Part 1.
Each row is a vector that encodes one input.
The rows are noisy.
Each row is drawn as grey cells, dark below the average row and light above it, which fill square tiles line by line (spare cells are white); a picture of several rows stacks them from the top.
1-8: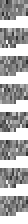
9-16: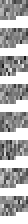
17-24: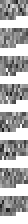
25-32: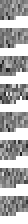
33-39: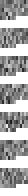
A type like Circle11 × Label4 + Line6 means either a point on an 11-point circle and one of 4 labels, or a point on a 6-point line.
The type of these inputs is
Line6.
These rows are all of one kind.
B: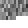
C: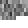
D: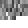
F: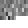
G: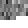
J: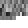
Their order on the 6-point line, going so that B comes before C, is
B, D, C, G, F, J.
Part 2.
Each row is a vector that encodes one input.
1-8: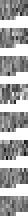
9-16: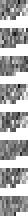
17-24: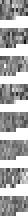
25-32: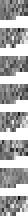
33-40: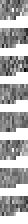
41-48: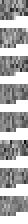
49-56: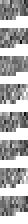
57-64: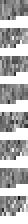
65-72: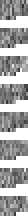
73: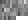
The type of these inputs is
Line8.
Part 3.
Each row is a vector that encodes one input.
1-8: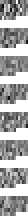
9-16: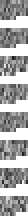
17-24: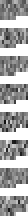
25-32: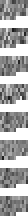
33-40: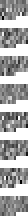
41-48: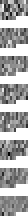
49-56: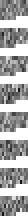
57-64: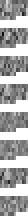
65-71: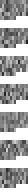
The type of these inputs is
Line10.
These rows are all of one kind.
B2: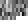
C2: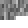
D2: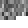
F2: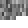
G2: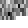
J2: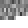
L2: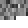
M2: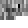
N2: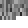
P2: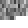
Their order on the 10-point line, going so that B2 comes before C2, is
B2, G2, P2, J2, C2, M2, N2, F2, L2, D2.
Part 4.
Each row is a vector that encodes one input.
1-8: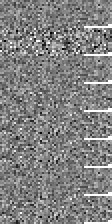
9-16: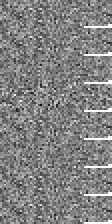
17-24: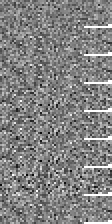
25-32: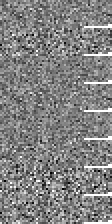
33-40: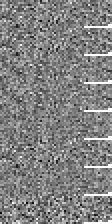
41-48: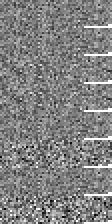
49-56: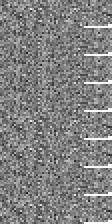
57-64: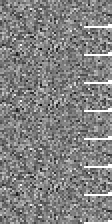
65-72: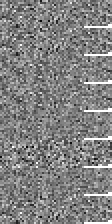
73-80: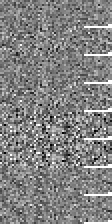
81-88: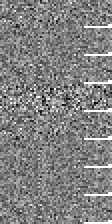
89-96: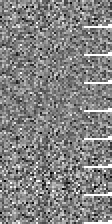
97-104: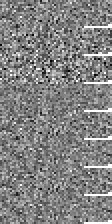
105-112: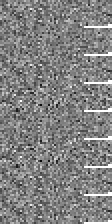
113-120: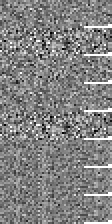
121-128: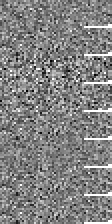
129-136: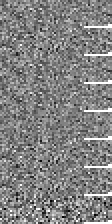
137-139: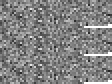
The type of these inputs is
Line5.
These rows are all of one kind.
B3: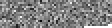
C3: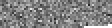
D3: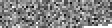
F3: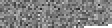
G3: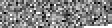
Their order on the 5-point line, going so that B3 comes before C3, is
B3, F3, C3, D3, G3.
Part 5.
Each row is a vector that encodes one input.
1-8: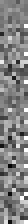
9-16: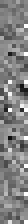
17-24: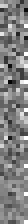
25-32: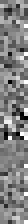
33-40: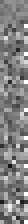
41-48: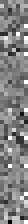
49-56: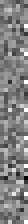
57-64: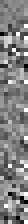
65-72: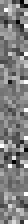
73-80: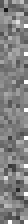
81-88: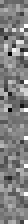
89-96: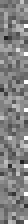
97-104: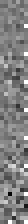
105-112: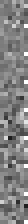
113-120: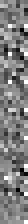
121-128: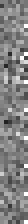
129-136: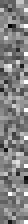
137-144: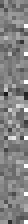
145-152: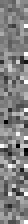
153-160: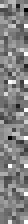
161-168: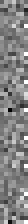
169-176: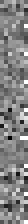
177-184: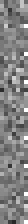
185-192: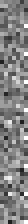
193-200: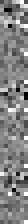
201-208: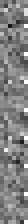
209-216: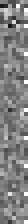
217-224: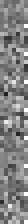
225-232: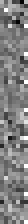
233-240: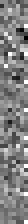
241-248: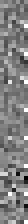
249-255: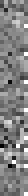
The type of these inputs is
Bool × Bool × Bool + Unit.
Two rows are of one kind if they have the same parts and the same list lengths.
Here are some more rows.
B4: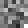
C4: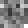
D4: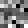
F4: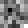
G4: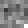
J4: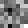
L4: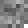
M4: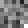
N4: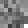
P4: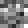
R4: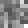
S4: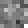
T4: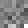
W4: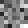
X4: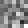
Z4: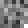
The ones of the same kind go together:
B4, C4, D4, F4, G4, J4, L4, M4, N4, P4, R4, S4, T4, X4, Z4
W4

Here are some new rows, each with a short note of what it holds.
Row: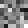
a fixed value
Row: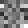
a fixed value
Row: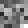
a fixed value
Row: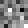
a fixed value
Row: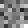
a fixed value
